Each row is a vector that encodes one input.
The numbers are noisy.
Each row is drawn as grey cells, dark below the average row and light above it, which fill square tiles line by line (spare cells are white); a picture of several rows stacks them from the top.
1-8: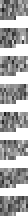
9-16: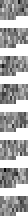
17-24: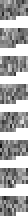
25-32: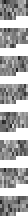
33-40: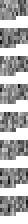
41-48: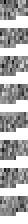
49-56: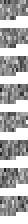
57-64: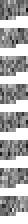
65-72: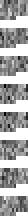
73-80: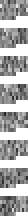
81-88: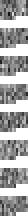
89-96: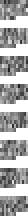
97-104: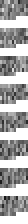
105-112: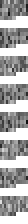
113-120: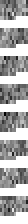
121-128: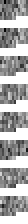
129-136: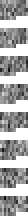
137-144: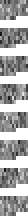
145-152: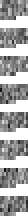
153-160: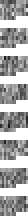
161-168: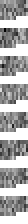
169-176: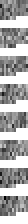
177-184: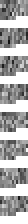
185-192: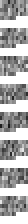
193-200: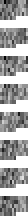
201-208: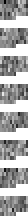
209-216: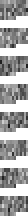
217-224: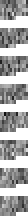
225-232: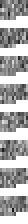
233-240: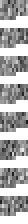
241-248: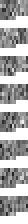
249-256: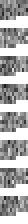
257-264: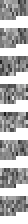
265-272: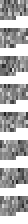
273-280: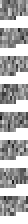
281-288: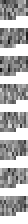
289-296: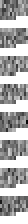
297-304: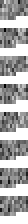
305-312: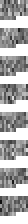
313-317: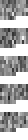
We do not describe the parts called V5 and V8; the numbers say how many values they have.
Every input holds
a point on a 13-point circle, together with either a point on a 6-point line and a value of V8, or a value of V5.
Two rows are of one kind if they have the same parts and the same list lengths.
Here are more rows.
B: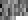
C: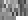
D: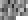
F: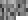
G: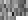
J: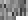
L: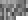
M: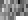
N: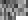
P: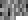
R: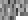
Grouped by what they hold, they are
B, C, F, G, J, L, M, P
D, N, R

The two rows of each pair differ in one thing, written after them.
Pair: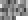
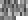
the value of V5
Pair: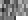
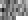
the value of V5
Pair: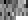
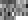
the value of V5
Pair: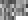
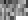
the value of V5
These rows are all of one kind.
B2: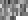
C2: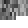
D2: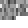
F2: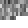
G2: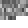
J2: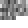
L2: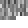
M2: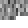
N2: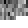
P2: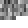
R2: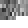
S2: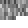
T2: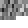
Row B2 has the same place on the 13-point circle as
D2, F2, L2 and M2.
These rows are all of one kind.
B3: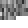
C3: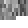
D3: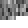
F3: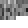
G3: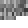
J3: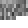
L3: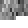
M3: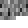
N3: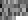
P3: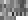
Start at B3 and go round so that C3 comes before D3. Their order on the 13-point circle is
B3, J3, G3, P3, C3, L3, M3, N3, D3, F3.
